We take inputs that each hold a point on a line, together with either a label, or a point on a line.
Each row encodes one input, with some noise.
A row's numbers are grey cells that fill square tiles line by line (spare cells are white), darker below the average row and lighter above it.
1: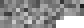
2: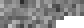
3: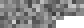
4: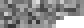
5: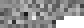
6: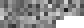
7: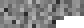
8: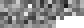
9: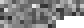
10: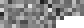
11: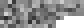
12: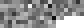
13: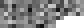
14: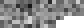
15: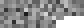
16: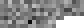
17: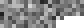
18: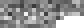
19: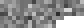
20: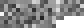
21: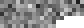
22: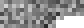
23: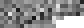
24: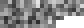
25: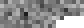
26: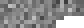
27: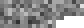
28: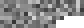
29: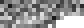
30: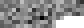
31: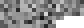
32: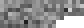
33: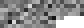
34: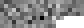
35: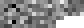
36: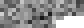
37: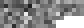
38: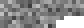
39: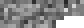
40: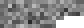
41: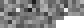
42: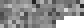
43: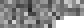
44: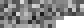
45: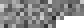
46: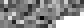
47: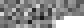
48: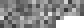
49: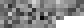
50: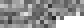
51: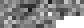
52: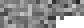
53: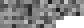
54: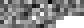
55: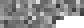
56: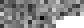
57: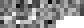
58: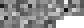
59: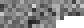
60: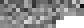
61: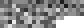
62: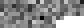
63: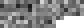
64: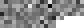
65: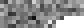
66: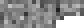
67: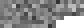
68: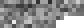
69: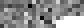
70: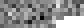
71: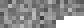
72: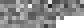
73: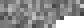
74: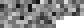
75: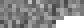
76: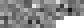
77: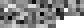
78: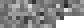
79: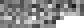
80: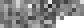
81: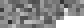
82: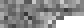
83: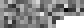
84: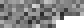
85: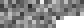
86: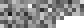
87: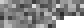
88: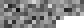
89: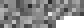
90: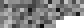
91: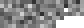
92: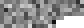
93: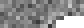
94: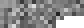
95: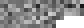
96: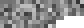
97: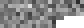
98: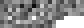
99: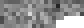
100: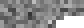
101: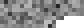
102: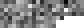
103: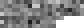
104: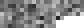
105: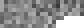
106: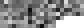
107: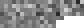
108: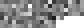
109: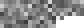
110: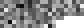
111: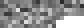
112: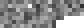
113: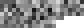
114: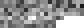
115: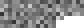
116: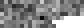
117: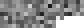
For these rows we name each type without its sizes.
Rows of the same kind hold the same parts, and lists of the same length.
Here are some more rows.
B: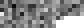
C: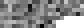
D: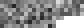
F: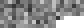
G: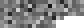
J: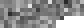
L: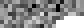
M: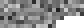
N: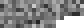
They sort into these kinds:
B, C, F, G, L
D, J, M, N

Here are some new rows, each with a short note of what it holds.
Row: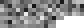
a point on each of two lines
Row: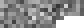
a label and a point on a line
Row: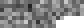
a point on each of two lines
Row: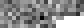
a label and a point on a line
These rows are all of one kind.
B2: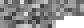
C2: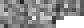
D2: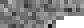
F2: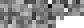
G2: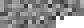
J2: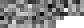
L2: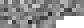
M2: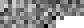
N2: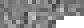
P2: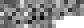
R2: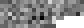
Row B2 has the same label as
M2 and P2.
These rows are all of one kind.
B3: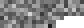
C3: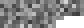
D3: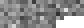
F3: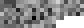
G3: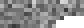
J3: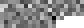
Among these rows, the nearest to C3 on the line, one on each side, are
F3 and G3.
